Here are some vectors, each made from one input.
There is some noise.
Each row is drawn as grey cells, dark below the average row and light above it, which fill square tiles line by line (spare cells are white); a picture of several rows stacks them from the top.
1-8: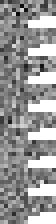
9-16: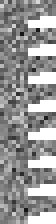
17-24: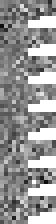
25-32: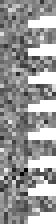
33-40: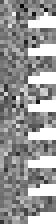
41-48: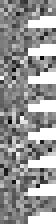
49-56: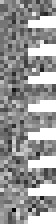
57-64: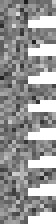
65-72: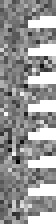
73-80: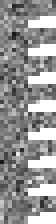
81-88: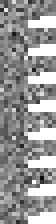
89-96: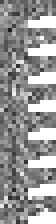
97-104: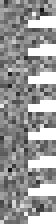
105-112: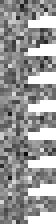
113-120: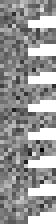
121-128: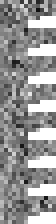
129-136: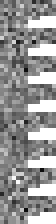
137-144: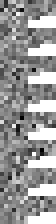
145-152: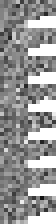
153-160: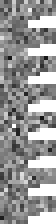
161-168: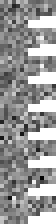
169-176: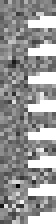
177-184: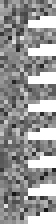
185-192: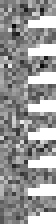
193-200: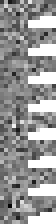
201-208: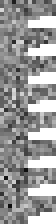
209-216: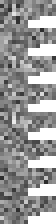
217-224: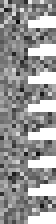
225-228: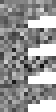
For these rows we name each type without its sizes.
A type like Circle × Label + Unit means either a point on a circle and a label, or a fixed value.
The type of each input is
Bool × Label × Label × Line.
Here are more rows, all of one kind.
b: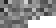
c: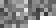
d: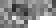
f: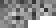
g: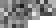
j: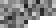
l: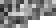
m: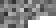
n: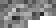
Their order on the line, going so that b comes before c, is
f, n, m, d, l, b, c, g, j.
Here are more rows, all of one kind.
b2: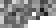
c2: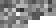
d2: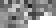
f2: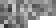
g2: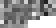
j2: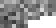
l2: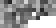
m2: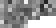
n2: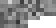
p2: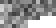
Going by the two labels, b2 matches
g2, l2 and m2.
